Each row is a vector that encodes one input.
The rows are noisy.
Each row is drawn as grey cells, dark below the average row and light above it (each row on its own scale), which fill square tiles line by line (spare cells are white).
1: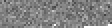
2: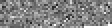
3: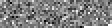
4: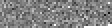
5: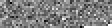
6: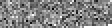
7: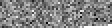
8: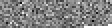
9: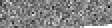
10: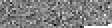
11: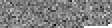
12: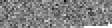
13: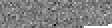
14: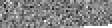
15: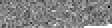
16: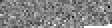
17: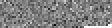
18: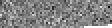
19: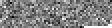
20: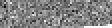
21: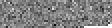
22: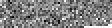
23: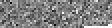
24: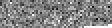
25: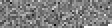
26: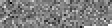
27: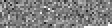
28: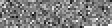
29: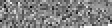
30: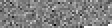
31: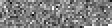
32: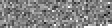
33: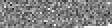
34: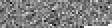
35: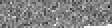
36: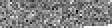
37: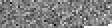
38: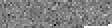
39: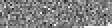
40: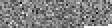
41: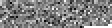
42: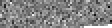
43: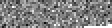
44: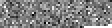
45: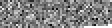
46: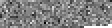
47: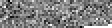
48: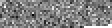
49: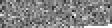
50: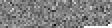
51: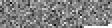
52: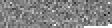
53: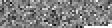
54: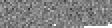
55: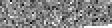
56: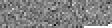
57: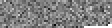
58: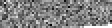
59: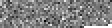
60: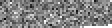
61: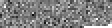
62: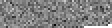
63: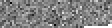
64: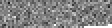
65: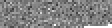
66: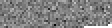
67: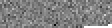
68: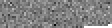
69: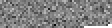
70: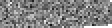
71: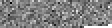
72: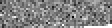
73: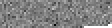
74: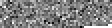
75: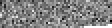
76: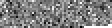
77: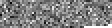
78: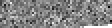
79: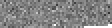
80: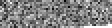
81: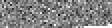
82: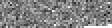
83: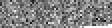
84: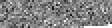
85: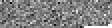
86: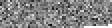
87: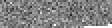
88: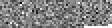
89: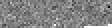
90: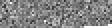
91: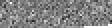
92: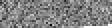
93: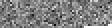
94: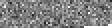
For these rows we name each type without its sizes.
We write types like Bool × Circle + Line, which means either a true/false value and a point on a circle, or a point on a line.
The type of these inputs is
List(Line).
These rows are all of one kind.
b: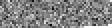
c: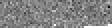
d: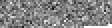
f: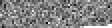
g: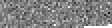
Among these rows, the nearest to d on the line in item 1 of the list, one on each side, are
c and f.
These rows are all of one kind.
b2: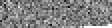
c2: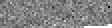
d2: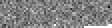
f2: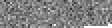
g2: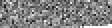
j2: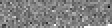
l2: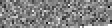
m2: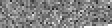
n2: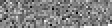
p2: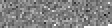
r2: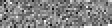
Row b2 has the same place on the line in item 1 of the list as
g2, l2, n2 and r2.
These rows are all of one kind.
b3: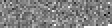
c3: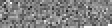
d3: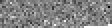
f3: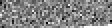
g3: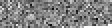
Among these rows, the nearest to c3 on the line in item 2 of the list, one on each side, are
b3 and g3.
